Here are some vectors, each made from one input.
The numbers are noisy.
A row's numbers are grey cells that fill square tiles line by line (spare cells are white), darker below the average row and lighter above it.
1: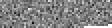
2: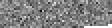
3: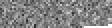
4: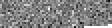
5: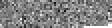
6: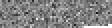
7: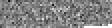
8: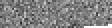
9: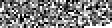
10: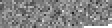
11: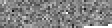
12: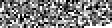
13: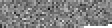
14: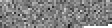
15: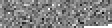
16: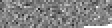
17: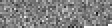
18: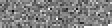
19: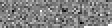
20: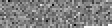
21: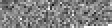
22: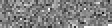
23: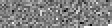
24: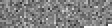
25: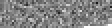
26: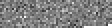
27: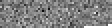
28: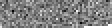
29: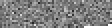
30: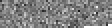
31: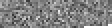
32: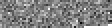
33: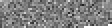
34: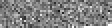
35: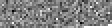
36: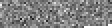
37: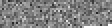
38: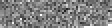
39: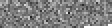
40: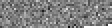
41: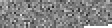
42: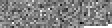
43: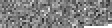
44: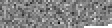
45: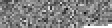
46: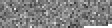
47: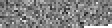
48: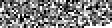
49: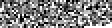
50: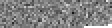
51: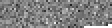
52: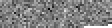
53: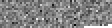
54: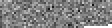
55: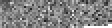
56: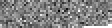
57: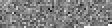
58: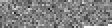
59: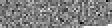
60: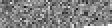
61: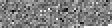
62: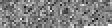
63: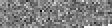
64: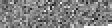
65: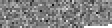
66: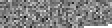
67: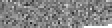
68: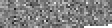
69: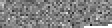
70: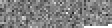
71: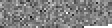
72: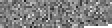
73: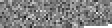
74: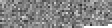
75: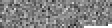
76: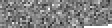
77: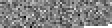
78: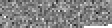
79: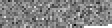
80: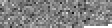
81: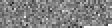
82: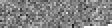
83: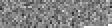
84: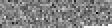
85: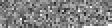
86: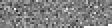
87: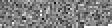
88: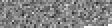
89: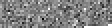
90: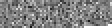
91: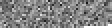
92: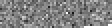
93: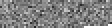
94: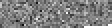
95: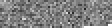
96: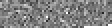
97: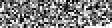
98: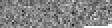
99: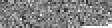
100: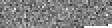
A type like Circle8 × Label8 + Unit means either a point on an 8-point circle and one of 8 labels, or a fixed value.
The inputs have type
Bool × Label6 + Unit.
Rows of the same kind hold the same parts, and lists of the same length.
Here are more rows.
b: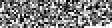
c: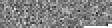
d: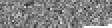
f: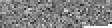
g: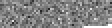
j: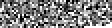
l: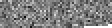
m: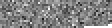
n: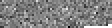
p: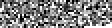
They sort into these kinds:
b, j, p
c, d, f, g, l, m, n

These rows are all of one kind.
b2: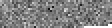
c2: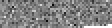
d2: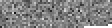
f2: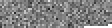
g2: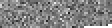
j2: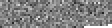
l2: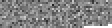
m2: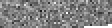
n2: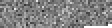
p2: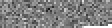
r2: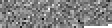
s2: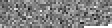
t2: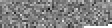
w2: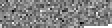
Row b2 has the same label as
d2, f2, p2 and t2.
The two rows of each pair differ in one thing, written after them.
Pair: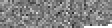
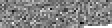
the true/false value
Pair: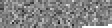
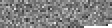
the label
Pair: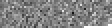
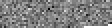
the label
